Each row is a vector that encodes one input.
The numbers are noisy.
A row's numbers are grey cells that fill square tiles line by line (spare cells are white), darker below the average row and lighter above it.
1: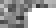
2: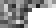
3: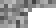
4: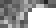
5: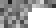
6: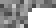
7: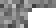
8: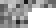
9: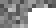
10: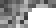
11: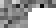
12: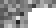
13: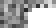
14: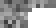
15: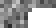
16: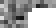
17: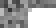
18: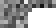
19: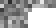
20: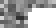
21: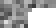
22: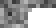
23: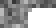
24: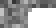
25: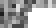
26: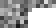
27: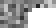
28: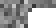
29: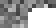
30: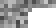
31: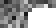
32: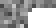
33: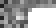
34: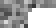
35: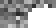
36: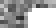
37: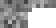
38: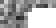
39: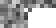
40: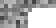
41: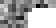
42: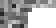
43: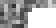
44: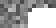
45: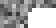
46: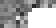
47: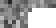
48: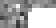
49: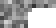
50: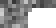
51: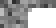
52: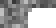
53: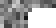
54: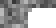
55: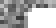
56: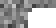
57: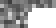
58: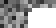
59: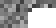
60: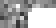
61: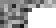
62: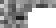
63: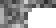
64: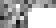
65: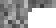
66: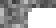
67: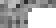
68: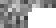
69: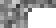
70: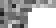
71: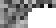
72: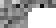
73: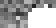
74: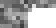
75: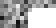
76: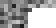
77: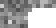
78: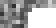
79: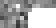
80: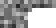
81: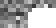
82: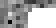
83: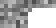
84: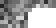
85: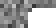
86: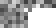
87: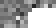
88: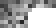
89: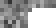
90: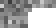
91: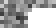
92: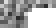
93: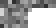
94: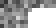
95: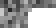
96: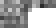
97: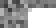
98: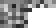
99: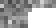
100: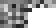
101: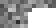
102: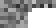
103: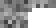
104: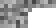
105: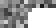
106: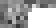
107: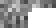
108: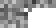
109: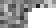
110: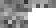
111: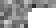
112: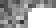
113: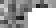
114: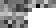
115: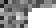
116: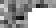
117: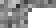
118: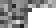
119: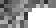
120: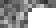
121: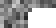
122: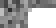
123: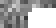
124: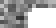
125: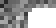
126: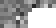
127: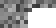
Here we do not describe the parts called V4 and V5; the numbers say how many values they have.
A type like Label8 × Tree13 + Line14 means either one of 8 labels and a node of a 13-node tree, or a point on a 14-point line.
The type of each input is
Bool × Line6 + V4 × V5.
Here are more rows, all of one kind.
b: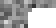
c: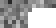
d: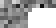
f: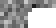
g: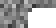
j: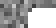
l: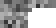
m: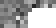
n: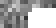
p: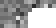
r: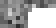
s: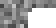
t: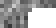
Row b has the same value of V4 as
f, m and p.
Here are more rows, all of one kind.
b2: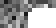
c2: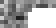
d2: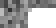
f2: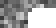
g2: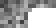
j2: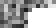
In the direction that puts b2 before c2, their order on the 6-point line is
f2, b2, j2, g2, d2, c2.
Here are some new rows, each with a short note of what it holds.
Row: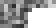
a point on a 6-point line and a true/false value
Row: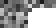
a point on a 6-point line and a true/false value
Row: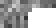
a value of V4 and a value of V5
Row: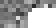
a value of V4 and a value of V5
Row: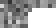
a value of V4 and a value of V5
